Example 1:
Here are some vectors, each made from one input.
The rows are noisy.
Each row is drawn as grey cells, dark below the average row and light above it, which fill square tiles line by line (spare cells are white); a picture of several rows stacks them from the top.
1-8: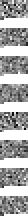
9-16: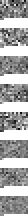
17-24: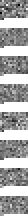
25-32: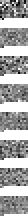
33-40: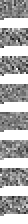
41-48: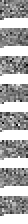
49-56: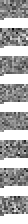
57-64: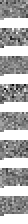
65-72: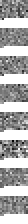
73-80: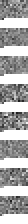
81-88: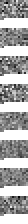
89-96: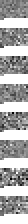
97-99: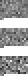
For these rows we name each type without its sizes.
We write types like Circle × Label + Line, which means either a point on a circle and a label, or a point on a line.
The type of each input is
Bool × Line.
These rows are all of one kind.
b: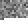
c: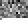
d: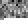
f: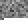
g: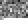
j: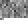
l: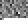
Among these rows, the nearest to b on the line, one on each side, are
g and j.
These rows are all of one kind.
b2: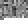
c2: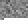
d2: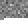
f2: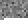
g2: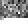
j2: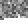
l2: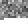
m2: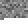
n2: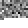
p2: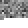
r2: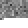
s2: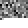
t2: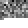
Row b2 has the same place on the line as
d2 and g2.
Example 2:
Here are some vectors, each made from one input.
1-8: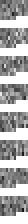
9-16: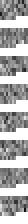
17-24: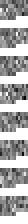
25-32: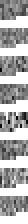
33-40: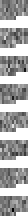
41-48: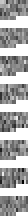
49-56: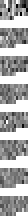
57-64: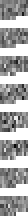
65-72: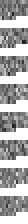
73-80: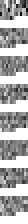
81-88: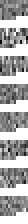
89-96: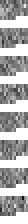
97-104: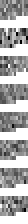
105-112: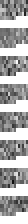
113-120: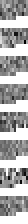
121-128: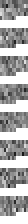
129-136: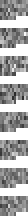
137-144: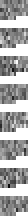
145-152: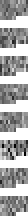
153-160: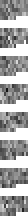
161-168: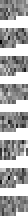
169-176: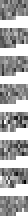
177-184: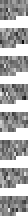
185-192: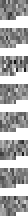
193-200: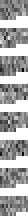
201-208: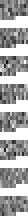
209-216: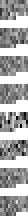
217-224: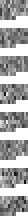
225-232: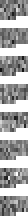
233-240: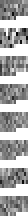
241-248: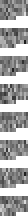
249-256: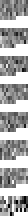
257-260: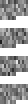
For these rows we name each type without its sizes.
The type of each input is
List(Line).
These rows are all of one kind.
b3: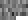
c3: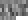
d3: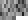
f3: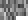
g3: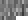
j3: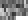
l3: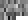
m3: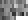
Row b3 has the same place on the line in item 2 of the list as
c3 and m3.
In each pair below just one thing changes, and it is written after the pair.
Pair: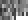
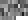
the place on the line in item 2 of the list
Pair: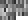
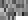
the place on the line in item 2 of the list
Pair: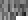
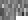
the place on the line in item 1 of the list
